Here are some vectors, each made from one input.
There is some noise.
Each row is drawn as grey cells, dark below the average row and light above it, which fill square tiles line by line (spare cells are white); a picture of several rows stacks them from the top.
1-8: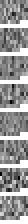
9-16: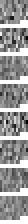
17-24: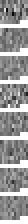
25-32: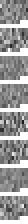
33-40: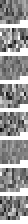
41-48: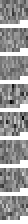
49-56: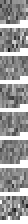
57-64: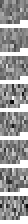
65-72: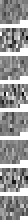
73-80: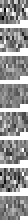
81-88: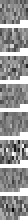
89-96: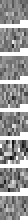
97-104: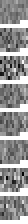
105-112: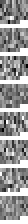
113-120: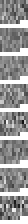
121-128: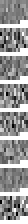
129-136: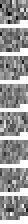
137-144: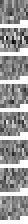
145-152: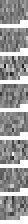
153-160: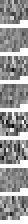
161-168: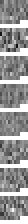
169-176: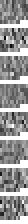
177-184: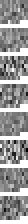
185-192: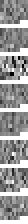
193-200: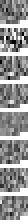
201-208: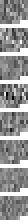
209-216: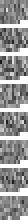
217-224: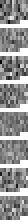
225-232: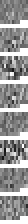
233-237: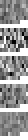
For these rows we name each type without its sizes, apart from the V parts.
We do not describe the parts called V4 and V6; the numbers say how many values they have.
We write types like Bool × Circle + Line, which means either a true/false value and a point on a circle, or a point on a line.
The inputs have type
(Bool × Bool × Bool + Unit) × V6 + Line × V4.
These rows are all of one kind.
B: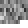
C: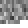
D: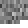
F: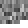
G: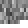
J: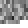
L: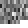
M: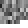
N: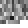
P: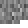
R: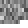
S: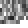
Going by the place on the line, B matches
G, J and L.
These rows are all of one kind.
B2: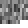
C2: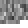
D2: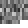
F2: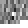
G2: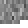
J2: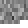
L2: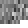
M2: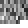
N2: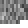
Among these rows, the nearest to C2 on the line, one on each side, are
F2 and J2.
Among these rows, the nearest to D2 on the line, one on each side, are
B2 and M2.
